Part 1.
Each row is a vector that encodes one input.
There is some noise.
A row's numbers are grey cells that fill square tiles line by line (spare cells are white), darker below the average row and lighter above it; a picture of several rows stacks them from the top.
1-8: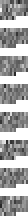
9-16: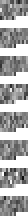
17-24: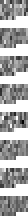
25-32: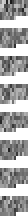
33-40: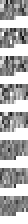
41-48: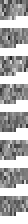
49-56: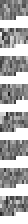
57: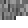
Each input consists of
either a point on a 7-point line, or three true/false values.
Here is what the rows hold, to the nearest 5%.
About 40% of them hold a point on a 7-point line. The rest hold three true/false values.
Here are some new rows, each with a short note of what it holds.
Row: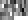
a point on a 7-point line
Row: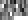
a point on a 7-point line
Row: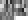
a point on a 7-point line
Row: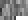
three true/false values
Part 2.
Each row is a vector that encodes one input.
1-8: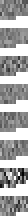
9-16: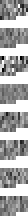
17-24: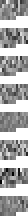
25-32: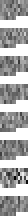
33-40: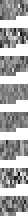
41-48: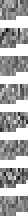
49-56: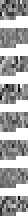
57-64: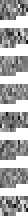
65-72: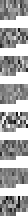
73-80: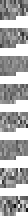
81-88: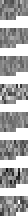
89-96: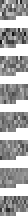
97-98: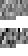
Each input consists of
a list of up to two points on an 11-point line.
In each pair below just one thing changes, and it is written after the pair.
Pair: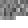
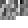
the place on the 11-point line in item 1 of the list
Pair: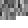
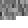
the place on the 11-point line in item 2 of the list
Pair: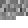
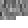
the place on the 11-point line in item 2 of the list
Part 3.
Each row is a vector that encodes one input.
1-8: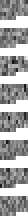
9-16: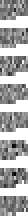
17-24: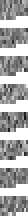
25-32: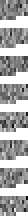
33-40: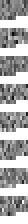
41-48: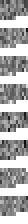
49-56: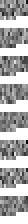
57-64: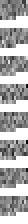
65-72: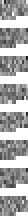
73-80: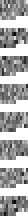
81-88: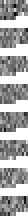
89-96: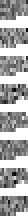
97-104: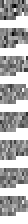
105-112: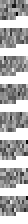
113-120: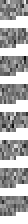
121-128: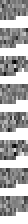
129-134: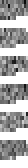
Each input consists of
a true/false value, together with either a fixed value, or a node of a 9-node tree.
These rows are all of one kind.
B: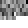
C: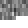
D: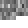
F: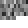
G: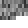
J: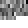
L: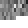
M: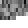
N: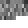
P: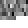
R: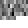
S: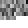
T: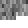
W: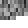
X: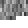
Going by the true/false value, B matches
D, J, L and S.
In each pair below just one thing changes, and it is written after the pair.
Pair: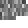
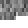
the node of the tree
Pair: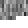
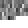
the node of the tree
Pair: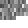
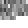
the true/false value
